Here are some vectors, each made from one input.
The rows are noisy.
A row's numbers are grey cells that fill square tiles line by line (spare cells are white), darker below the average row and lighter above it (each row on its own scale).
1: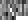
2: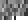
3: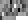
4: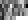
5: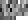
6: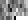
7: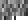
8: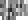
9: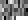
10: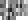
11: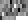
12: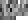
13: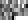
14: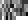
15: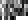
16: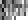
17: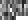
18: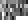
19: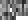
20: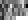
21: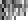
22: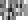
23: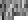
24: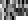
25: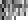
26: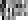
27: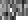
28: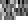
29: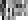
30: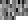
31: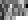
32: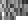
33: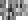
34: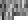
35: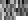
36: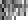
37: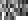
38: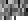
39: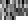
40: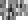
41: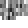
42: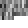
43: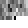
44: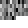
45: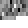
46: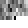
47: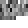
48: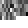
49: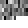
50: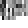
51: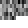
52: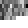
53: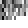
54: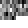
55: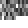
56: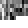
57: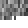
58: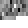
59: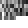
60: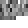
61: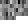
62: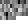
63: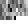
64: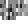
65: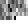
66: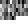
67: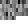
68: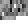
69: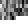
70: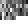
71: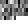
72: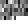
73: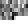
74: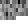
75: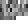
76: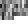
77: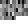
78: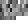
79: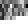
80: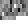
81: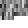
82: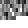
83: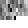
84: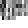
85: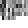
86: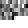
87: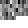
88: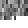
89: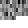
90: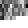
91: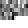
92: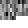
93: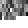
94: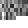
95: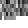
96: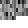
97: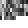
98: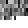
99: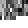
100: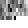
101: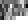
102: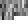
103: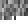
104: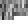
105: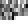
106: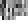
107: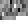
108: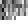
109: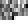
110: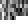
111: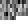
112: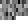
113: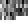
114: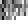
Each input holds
either three true/false values, or a list of up to three points on a 4-point line.
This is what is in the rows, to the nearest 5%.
About 45% of them hold three true/false values. The rest are lists of up to three points on a 4-point line: about 5% of all rows are empty, 10% hold one, 20% two and 20% three.
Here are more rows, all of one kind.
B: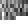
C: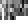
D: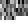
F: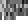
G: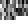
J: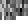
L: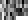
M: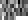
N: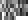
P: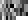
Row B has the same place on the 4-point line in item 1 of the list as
C, F, J and N.
